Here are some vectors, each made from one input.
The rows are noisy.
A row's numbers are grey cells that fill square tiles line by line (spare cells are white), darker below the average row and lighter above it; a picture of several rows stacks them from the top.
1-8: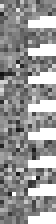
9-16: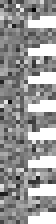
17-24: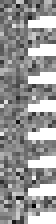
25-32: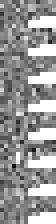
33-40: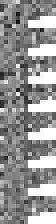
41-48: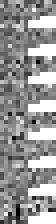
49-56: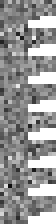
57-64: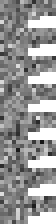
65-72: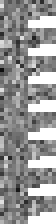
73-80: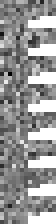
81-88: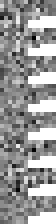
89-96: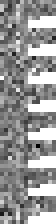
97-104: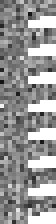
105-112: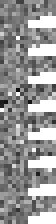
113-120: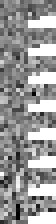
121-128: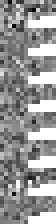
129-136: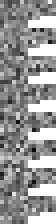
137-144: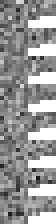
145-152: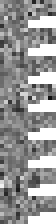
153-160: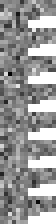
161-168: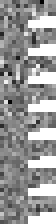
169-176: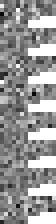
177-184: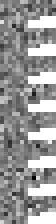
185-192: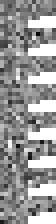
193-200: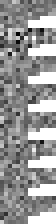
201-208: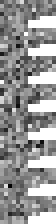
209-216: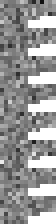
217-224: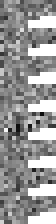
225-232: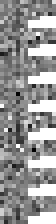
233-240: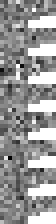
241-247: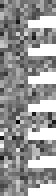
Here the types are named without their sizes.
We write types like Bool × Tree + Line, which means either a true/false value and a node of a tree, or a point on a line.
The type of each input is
(Circle + Unit) × Line × (Line + Tree).
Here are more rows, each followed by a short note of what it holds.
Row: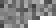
a point on each of two lines
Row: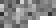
a point on a circle, a point on a line and a node of a tree
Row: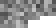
a point on a line and a node of a tree
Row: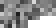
a point on a circle and a point on each of two lines
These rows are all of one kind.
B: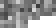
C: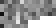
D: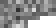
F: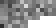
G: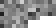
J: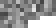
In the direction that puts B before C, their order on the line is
B, D, J, G, C, F.
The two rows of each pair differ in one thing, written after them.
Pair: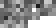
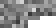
the node of the tree
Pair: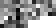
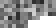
the place on the circle
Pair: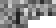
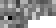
the place on the line
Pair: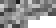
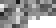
the place on the circle
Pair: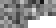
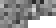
the node of the tree
